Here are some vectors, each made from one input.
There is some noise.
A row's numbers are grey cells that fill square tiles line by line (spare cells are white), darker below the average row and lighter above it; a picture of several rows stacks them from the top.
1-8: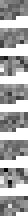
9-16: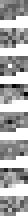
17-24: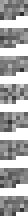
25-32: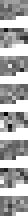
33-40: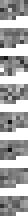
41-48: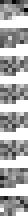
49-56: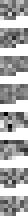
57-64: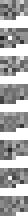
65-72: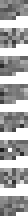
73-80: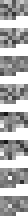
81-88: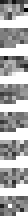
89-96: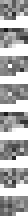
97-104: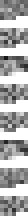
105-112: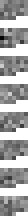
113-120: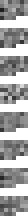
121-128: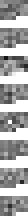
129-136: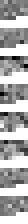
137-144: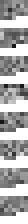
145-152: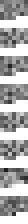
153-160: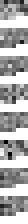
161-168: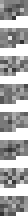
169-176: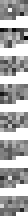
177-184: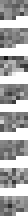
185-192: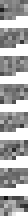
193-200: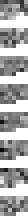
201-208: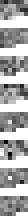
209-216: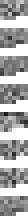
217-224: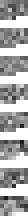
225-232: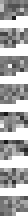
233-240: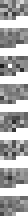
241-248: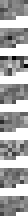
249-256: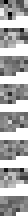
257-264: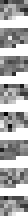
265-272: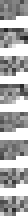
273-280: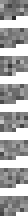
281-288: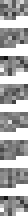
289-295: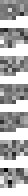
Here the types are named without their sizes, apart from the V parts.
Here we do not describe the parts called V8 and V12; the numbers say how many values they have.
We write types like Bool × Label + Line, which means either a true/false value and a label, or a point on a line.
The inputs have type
Bool × Bool × Bool × Bool × V12 + Line + V8.
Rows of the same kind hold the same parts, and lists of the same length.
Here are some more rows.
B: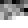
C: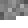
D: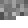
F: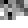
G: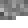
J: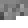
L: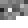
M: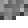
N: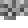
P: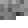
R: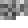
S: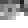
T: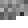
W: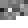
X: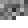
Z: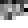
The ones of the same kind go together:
B, F, S, Z
C, D, G, J, L, M, P, T, W, X
N, R

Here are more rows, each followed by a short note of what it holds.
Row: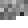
four true/false values and a value of V12
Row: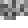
a value of V8
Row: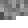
four true/false values and a value of V12
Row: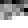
a point on a line
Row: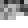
a point on a line
